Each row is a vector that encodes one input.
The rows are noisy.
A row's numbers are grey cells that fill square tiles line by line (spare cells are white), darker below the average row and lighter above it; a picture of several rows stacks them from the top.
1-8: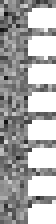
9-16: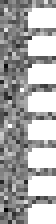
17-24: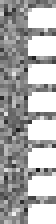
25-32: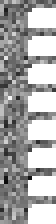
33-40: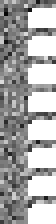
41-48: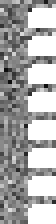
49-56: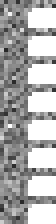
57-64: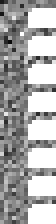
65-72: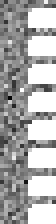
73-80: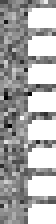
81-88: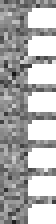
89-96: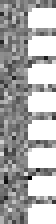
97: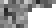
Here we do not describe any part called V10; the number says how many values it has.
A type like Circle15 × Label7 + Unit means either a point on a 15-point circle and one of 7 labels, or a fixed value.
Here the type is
(Circle9 + Unit) × Line4 + V10.
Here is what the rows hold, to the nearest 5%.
About 60% of them hold a point on a 4-point line, together with either a point on a 9-point circle, or a fixed value. The rest hold a value of V10.
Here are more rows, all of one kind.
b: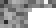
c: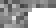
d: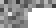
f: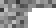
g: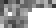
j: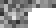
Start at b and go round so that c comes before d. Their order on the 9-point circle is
b, c, f, d, j, g.
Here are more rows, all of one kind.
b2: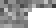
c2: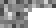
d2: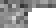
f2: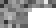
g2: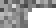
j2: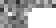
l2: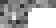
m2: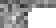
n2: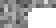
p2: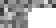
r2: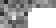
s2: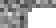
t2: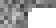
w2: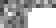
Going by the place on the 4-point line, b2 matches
d2, m2 and n2.
